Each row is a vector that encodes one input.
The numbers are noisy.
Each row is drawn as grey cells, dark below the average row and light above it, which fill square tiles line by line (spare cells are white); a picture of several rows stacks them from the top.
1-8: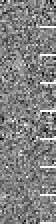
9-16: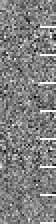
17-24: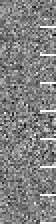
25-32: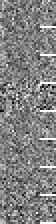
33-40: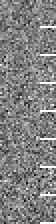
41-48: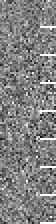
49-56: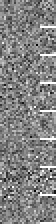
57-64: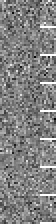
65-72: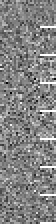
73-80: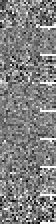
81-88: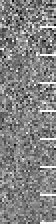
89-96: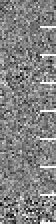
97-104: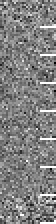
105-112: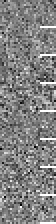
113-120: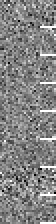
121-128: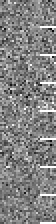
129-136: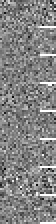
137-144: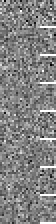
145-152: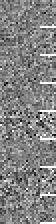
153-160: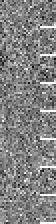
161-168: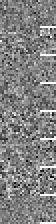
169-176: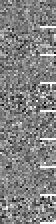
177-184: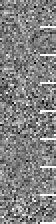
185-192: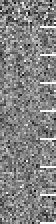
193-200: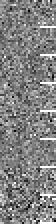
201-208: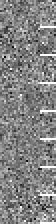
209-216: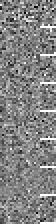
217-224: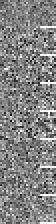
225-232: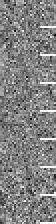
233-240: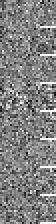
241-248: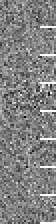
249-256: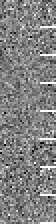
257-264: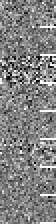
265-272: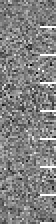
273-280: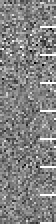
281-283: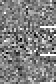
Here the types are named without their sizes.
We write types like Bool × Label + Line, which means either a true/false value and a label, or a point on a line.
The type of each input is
Bool × List(Circle).
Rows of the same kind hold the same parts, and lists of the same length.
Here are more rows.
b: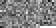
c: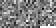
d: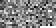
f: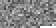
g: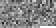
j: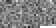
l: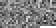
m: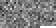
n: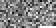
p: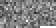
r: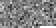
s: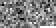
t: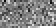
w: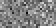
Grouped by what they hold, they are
b, l, m, n, p, s, t
c, d
f, g, j, r, w

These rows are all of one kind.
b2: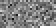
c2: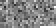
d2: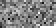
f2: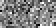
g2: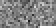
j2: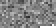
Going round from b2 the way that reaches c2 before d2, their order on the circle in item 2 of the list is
b2, c2, g2, j2, d2, f2.
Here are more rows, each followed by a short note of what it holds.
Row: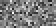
a true/false value, together with a list of one item
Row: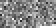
a true/false value, together with a list of two items
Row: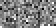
a true/false value, together with the empty list
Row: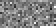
a true/false value, together with a list of two items
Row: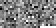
a true/false value, together with the empty list
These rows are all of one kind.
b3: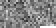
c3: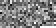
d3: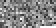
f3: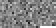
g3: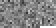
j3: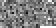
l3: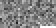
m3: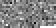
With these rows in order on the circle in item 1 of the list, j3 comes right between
d3 and l3.
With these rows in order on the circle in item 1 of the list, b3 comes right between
g3 and m3.
